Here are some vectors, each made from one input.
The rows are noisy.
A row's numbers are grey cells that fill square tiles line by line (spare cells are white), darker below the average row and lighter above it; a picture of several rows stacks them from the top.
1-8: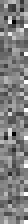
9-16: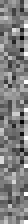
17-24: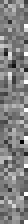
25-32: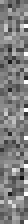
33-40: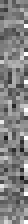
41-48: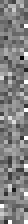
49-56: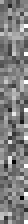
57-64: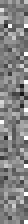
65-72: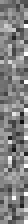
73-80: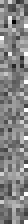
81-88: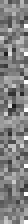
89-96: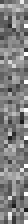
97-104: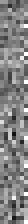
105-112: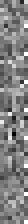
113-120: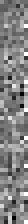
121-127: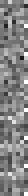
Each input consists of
either a point on each of two 4-point lines, or three true/false values.
